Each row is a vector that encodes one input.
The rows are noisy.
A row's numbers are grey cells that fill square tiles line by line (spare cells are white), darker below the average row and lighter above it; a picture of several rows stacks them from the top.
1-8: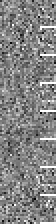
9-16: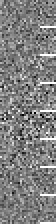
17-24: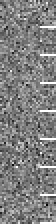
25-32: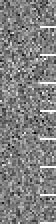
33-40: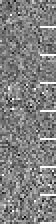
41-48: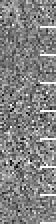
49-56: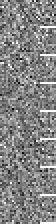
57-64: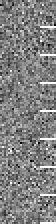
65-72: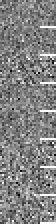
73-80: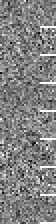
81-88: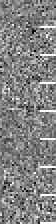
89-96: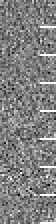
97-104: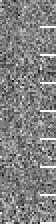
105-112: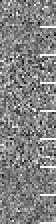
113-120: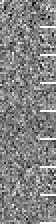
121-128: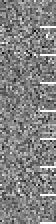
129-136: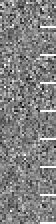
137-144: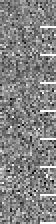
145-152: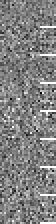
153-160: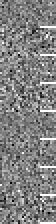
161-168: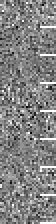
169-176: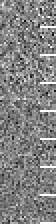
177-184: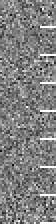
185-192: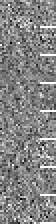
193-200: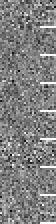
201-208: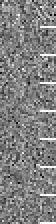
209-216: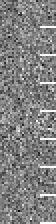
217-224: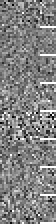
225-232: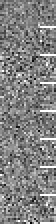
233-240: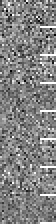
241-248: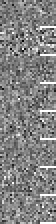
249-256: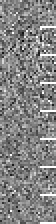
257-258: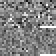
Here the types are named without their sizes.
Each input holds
a point on a circle and a point on a line, together with either a point on a circle, or a fixed value.
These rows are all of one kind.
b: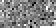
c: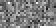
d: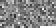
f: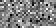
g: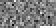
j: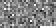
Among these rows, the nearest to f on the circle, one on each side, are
b and d.
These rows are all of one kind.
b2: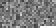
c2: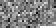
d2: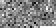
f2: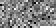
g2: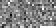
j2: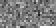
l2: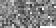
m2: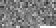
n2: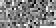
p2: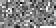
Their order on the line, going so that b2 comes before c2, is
l2, p2, d2, g2, f2, j2, b2, m2, n2, c2.
